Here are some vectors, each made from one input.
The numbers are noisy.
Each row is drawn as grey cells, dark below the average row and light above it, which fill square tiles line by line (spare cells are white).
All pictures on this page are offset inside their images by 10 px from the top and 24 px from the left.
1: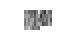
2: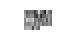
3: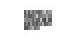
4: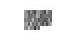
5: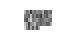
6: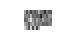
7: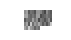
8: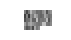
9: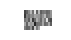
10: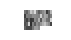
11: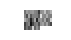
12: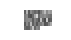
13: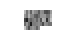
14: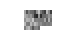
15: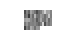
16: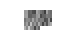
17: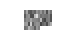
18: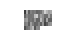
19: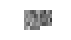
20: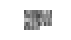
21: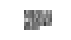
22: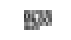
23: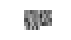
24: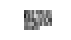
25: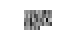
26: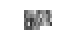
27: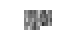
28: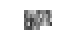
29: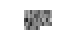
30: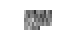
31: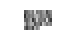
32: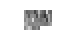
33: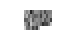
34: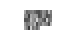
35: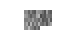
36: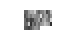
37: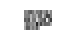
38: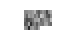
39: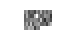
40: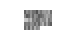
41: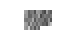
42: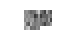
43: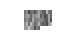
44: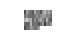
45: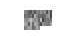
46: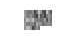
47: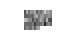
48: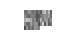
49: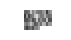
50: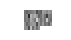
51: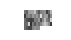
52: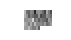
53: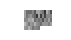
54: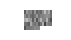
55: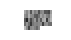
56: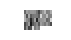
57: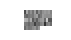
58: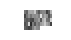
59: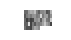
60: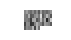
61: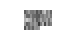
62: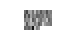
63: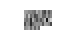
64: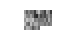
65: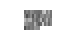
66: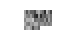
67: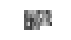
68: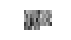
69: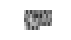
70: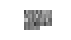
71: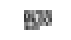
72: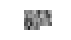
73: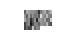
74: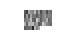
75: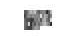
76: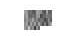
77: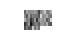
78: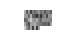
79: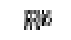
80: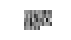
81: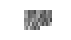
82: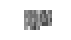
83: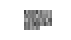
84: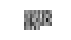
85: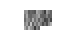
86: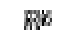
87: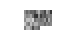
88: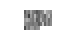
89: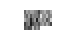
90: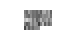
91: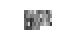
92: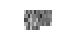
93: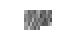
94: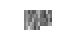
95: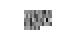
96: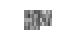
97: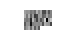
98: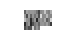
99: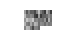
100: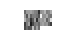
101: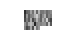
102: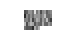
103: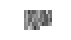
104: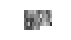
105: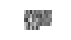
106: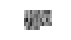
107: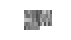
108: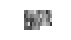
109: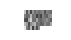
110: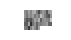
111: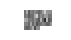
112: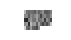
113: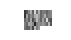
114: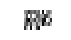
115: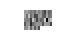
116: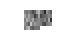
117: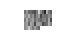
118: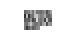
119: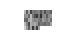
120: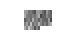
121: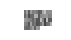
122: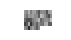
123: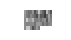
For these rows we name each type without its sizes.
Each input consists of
a list of points on a circle.
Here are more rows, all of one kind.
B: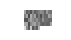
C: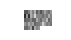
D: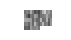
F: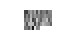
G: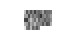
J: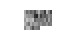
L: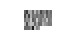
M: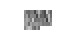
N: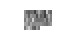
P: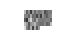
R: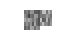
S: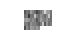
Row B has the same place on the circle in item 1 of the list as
G and P.
